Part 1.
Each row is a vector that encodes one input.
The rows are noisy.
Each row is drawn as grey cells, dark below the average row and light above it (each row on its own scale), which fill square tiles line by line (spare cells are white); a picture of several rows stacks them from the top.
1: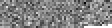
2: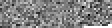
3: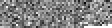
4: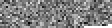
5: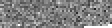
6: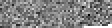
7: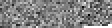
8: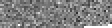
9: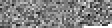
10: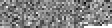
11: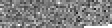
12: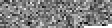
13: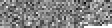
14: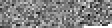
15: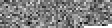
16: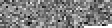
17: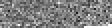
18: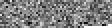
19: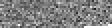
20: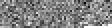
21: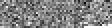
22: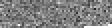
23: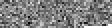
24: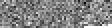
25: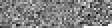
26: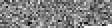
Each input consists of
a point on a 4-point line.
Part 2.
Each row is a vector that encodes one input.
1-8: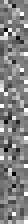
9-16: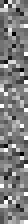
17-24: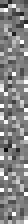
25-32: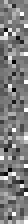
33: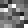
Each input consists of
one of 7 labels.
